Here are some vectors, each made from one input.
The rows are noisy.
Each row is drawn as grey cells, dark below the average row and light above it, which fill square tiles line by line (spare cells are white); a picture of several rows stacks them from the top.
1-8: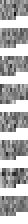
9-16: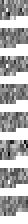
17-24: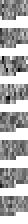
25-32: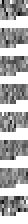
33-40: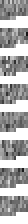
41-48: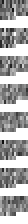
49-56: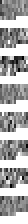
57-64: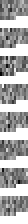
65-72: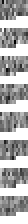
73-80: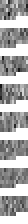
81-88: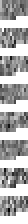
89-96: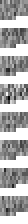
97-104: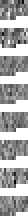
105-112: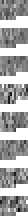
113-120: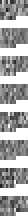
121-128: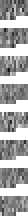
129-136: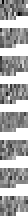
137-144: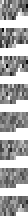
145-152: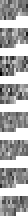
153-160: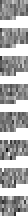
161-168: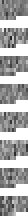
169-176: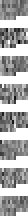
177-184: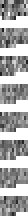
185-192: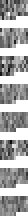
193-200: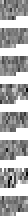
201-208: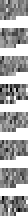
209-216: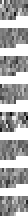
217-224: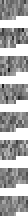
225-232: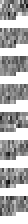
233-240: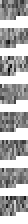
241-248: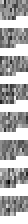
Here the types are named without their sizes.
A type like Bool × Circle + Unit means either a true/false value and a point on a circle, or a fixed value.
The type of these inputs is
Circle.
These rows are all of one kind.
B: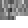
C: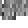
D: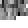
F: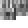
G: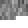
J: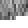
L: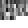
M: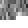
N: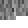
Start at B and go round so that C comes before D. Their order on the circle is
B, L, C, G, N, M, D, F, J.
